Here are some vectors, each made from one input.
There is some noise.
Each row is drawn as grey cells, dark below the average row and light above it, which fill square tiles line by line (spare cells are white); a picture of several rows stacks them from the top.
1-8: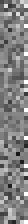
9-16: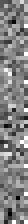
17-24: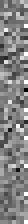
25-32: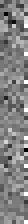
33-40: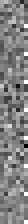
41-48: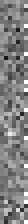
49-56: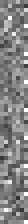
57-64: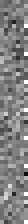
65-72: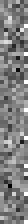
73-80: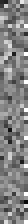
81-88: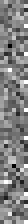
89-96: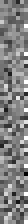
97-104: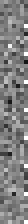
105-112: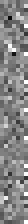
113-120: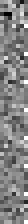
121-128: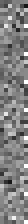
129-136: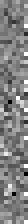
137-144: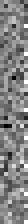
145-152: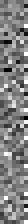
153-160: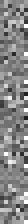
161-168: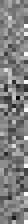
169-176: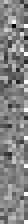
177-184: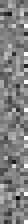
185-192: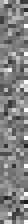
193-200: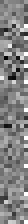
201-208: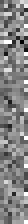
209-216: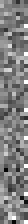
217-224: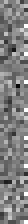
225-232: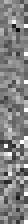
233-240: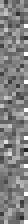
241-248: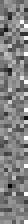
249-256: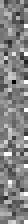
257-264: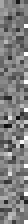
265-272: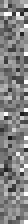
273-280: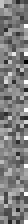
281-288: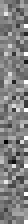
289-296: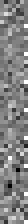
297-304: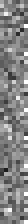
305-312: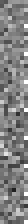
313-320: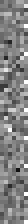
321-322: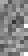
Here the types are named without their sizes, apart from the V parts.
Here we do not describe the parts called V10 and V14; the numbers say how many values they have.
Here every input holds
either a point on a line, or a true/false value and a value of V14, or a value of V10.
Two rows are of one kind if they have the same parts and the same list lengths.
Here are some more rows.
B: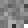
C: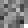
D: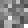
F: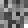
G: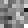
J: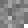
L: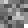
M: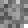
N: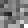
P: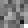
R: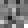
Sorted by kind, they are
B, D, J, N
C, G, L, M, P
F, R

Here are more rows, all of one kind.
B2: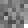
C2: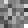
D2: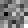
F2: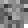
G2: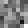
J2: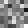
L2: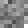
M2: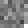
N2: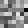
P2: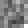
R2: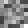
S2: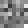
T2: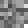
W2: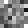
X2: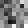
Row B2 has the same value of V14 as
C2, G2, M2 and W2.
